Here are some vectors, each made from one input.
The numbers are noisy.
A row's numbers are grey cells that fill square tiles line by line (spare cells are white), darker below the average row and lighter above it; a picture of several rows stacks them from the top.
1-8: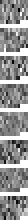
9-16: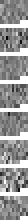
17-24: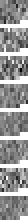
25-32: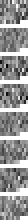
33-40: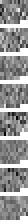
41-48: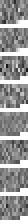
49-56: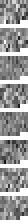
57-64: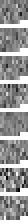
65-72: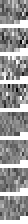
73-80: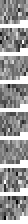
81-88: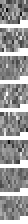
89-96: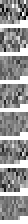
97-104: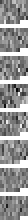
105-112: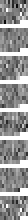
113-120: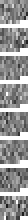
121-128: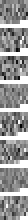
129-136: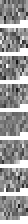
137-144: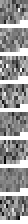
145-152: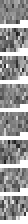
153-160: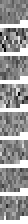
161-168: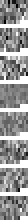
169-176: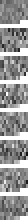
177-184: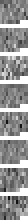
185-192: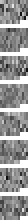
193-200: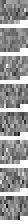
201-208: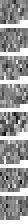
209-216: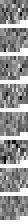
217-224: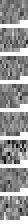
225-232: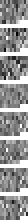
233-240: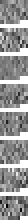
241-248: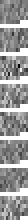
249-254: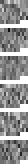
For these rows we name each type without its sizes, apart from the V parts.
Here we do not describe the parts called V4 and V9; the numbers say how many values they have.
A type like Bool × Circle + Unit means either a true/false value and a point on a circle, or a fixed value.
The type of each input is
Bool × Bool × Bool × Bool × Label × V4 × V9 + Circle + Unit.
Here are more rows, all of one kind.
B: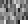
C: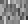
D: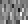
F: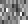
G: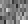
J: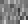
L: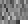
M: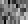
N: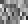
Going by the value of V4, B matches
D and M.
